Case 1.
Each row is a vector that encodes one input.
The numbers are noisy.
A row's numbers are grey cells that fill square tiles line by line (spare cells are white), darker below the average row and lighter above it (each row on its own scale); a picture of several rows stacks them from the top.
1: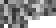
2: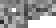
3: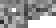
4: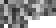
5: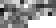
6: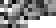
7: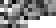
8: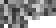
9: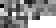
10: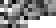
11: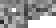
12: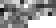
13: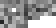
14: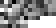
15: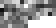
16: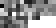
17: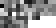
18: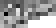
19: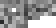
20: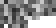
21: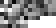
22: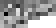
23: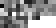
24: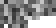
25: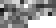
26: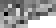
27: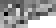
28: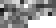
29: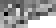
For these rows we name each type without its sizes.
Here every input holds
a label.
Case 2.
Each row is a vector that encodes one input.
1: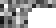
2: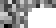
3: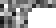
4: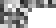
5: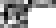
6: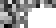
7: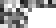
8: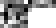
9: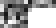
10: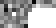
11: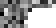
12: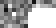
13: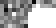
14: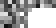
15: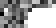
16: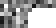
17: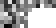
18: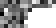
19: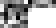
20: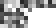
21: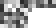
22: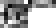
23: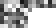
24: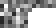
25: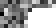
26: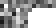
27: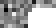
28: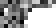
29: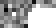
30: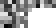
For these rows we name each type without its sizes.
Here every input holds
a label.
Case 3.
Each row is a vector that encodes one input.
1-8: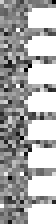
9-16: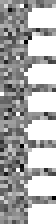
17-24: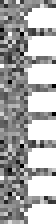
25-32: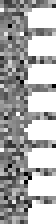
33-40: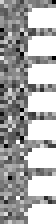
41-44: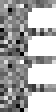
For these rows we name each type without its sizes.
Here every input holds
a label.
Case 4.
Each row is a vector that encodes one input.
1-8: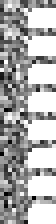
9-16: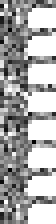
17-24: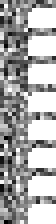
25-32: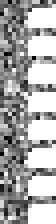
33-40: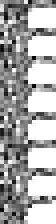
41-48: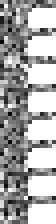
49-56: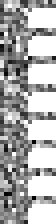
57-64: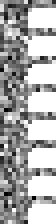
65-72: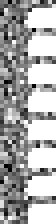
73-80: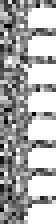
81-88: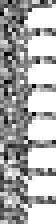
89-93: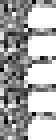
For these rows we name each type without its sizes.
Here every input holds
a label.
